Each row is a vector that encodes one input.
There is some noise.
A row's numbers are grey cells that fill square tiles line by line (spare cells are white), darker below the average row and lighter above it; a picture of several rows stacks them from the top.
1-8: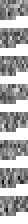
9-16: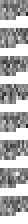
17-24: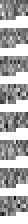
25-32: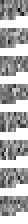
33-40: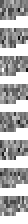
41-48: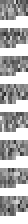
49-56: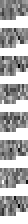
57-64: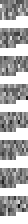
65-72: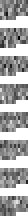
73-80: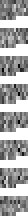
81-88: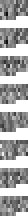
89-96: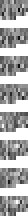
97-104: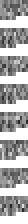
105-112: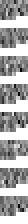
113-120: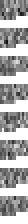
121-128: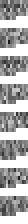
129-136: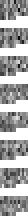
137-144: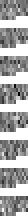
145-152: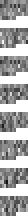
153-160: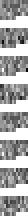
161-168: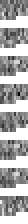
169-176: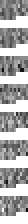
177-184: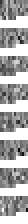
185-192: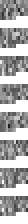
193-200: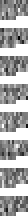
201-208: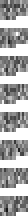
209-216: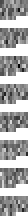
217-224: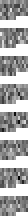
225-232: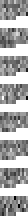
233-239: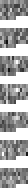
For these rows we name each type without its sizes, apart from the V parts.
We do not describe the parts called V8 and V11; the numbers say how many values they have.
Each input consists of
either a node of a tree and a true/false value, or a value of V8 and a value of V11.
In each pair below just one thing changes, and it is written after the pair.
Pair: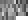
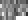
the node of the tree
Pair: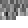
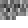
the true/false value
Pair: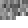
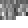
the true/false value
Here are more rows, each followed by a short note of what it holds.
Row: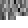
a value of V8 and a value of V11
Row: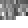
a node of a tree and a true/false value
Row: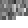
a value of V8 and a value of V11
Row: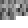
a value of V8 and a value of V11
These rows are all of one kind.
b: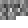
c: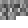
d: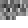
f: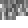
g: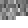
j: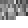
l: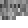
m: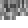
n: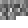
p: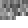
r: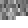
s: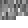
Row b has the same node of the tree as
c and n.
